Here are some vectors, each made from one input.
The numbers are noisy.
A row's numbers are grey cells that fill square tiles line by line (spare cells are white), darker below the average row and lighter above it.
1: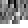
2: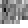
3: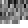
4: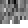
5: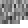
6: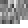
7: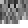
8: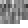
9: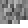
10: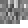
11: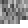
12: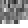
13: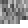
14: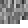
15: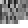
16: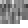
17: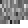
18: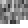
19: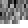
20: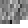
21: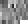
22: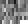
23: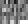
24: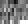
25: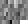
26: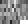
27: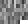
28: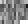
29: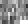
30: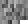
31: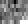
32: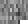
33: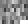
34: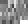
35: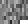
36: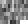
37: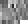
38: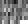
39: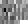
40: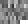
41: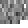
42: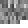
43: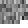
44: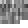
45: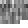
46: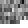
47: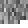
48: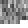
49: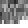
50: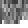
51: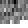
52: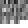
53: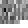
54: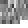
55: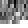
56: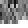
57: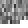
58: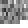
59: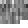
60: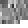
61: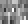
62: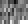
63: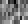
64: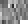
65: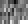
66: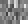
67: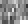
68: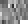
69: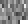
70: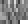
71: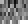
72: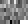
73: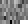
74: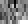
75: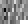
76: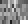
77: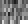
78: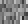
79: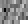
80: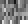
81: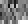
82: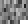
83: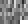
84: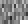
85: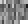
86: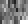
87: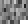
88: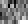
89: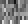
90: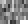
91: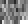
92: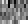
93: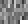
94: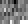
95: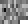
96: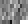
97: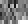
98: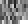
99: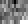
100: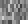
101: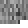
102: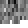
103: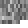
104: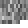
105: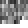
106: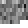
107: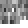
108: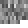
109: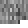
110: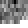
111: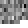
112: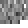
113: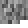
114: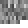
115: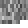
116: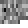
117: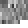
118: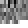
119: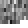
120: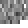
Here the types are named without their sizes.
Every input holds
three true/false values, together with either a label, or a point on a line.
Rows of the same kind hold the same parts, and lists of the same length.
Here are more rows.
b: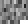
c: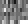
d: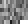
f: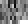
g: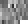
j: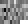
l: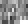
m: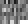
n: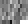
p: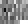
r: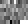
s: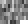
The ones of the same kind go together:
b, d, g, j, l, n, p, r, s
c, f, m

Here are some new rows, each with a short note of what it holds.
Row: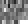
a point on a line and three true/false values
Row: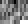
a point on a line and three true/false values
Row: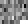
a label and three true/false values
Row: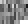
a label and three true/false values
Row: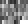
a point on a line and three true/false values
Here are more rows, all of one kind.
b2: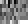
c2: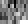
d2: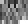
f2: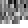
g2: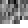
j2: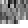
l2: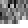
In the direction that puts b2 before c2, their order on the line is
b2, j2, d2, l2, c2, g2, f2.
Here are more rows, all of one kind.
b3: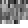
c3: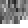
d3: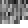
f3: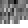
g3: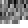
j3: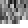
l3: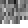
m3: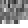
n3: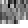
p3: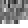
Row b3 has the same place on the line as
m3, n3 and p3.
